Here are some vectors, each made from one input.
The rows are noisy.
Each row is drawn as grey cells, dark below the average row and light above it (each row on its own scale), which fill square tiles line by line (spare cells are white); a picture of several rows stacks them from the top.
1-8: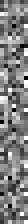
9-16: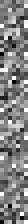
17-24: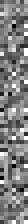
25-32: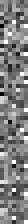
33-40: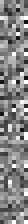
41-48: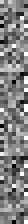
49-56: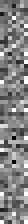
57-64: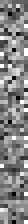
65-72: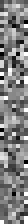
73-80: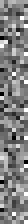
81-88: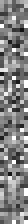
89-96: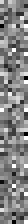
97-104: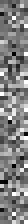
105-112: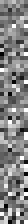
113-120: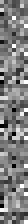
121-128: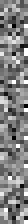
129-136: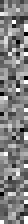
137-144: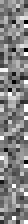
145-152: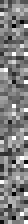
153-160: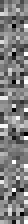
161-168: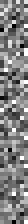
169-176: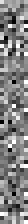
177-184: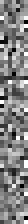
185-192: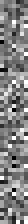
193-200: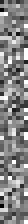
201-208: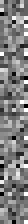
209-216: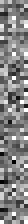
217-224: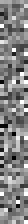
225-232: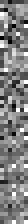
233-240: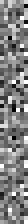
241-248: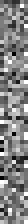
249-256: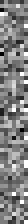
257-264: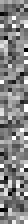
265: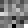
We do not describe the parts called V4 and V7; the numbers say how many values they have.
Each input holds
a value of V7, together with either a point on an 8-point line and a true/false value, or a value of V4.
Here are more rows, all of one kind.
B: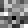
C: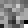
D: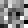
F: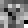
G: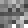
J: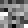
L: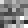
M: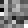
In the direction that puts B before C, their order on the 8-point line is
L, M, B, J, G, D, C, F.
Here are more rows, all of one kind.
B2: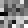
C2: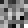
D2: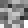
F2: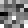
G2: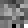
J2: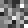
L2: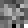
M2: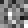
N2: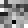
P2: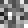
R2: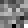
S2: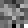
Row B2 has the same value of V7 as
C2 and J2.
